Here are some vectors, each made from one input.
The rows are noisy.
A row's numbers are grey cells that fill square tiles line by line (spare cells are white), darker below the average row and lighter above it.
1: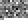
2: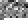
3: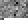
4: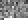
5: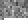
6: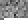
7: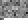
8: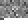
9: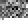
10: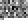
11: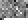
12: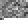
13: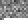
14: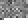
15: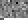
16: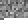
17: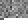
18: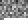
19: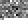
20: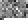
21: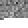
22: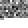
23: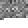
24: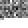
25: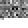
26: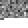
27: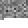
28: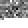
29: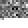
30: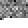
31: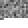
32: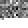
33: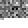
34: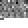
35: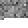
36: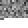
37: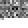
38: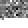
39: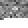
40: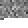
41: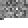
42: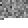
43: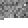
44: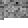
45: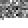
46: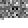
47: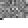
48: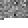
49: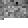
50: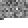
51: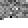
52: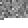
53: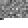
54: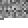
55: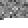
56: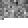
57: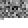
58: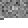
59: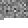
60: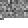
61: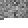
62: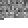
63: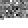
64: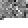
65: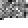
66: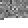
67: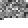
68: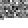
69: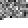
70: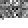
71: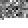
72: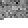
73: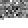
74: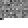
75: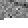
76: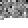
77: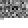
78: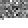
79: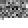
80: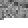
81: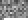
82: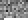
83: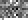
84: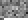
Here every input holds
either one of 9 labels and a point on a 9-point line, or a point on a 5-point line.
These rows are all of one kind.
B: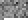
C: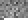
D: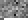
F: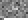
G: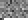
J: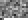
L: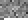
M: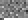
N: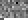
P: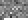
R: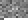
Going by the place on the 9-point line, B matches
D and N.
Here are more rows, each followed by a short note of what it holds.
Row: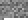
one of 9 labels and a point on a 9-point line
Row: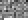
one of 9 labels and a point on a 9-point line
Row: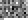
a point on a 5-point line
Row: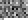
a point on a 5-point line
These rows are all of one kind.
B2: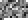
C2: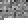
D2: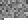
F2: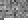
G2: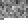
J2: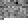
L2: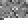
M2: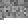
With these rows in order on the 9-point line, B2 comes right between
G2 and L2.
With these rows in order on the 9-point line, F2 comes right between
C2 and D2.
